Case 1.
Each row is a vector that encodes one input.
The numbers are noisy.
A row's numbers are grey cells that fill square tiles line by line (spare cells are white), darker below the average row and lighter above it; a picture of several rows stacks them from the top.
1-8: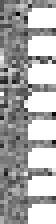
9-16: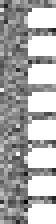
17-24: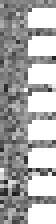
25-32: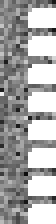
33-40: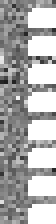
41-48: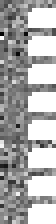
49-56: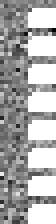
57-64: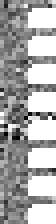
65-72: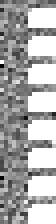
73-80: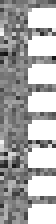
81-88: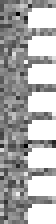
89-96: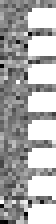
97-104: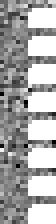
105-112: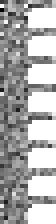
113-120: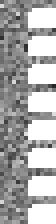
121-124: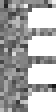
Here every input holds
a list of up to two points on a 6-point line.
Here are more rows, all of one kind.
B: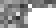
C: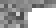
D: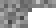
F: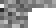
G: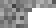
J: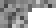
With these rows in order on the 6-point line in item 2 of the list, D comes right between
C and G.
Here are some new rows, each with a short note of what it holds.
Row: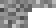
a list of two items
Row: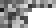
a list of two items
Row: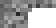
a list of one item
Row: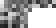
the empty list
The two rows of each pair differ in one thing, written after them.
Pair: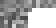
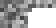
the place on the 6-point line in item 2 of the list
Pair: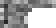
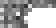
the place on the 6-point line in item 1 of the list
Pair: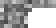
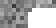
the place on the 6-point line in item 1 of the list
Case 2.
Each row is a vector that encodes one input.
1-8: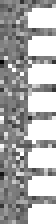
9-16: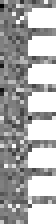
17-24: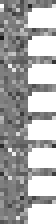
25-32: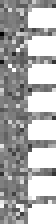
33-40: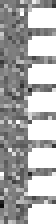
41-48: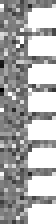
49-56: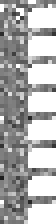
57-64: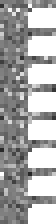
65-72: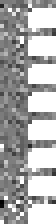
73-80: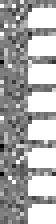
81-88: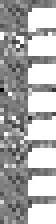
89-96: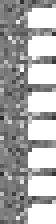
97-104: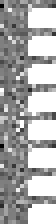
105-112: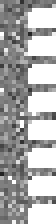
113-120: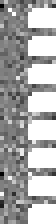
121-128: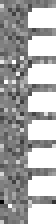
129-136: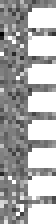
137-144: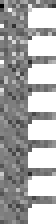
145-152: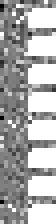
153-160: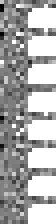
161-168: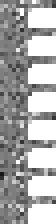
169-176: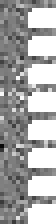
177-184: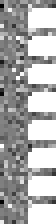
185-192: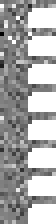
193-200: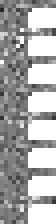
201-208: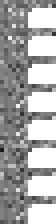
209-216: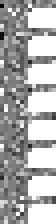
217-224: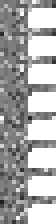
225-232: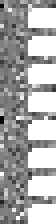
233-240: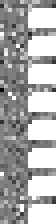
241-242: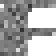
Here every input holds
either a point on a 6-point line, or a point on a 7-point line.
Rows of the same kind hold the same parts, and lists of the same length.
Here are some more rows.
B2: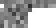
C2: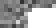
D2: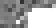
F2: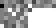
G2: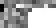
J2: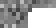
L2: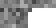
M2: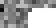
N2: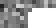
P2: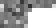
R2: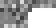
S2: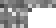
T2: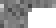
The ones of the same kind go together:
B2, C2, D2, G2, J2, L2, M2, N2, P2, R2, T2
F2, S2

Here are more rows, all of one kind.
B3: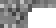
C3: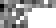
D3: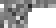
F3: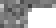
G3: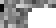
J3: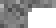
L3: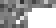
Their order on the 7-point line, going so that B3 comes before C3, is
G3, B3, D3, J3, F3, L3, C3.
